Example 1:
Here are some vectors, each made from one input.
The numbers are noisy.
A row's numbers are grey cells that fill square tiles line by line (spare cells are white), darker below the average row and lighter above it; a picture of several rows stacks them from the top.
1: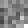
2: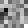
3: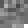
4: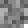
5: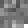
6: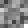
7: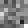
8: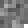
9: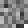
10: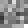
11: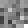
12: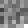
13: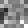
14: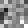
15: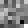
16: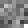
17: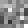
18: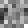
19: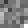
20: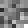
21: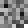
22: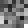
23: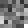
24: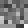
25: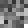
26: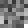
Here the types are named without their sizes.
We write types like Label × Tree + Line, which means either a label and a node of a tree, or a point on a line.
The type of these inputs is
Line.
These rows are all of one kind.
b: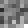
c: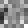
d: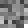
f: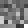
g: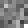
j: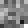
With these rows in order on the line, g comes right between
b and j.
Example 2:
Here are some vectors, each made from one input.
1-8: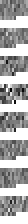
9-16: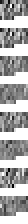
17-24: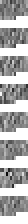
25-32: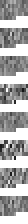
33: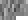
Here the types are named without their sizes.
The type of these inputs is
Line.
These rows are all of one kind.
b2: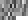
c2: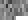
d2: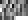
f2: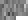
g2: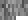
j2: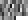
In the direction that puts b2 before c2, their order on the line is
b2, j2, c2, f2, g2, d2.
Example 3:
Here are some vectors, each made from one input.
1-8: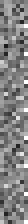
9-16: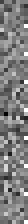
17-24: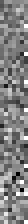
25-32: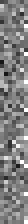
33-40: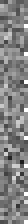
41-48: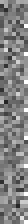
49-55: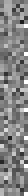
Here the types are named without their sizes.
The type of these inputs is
Label.
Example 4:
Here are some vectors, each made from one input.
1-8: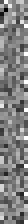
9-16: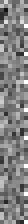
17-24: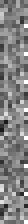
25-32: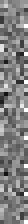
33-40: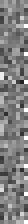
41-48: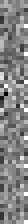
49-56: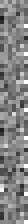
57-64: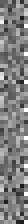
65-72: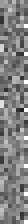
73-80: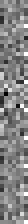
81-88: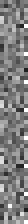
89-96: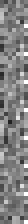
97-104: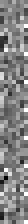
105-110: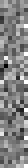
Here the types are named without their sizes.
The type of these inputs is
Line.
